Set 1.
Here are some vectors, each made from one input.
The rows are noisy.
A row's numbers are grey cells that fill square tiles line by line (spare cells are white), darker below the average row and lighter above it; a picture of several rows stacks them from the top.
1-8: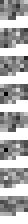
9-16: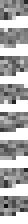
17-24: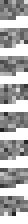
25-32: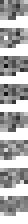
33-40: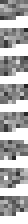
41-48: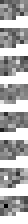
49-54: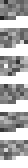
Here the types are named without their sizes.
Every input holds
four true/false values.
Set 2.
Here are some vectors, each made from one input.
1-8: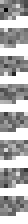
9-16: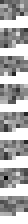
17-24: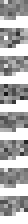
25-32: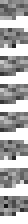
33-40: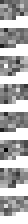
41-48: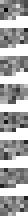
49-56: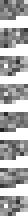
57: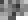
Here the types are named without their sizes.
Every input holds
four true/false values.
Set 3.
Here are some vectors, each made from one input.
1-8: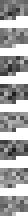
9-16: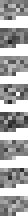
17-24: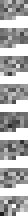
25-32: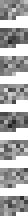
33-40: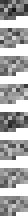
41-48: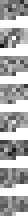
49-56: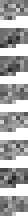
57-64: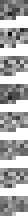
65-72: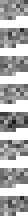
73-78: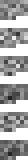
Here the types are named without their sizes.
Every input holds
a label.
